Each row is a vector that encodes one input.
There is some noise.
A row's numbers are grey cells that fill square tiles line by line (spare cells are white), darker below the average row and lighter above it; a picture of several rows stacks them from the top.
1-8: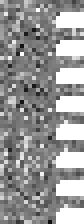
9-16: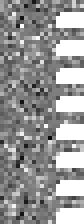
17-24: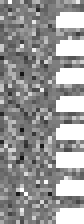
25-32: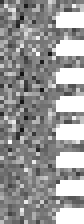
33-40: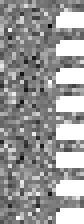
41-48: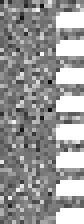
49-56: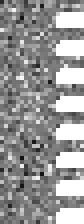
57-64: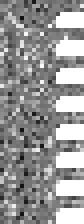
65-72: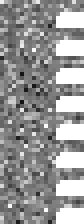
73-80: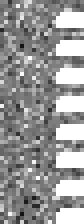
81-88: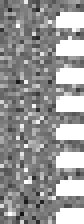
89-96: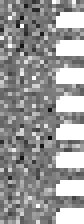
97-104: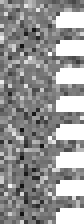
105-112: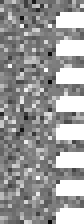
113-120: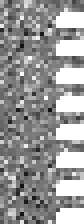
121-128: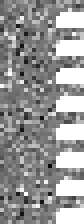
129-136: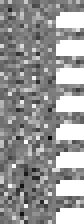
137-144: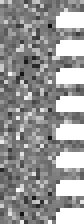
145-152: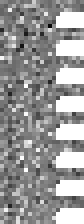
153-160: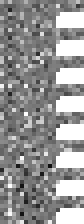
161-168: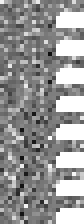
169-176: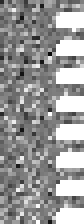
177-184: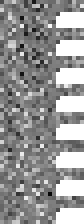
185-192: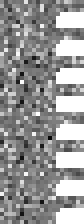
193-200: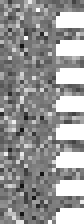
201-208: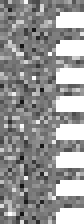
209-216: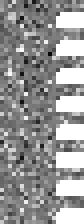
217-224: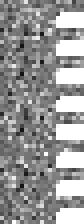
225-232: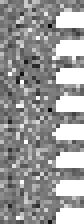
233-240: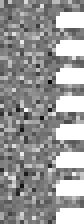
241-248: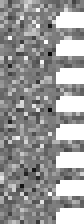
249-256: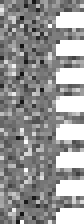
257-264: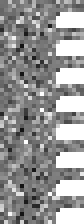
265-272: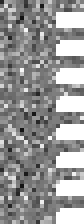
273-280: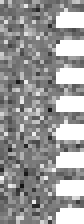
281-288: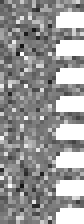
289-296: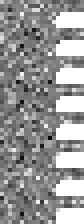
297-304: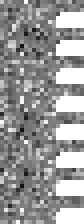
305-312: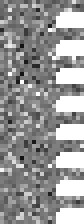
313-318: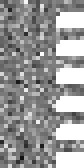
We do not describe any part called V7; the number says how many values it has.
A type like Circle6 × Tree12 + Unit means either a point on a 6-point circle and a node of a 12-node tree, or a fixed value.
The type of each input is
Circle5 × V7 + Label6 × Label6 × Tree10.
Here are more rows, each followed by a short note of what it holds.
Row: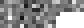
a point on a 5-point circle and a value of V7
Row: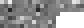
two labels (each one of 6) and a node of a 10-node tree
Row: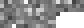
two labels (each one of 6) and a node of a 10-node tree
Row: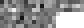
a point on a 5-point circle and a value of V7
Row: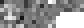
a point on a 5-point circle and a value of V7
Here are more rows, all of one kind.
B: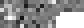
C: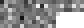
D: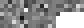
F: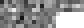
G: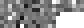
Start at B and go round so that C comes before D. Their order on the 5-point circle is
B, F, C, D, G.
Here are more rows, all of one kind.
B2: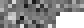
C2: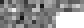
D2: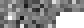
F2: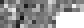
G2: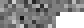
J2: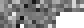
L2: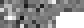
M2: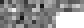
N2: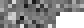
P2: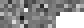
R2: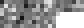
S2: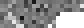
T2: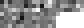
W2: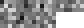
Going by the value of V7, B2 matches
D2, L2 and N2.
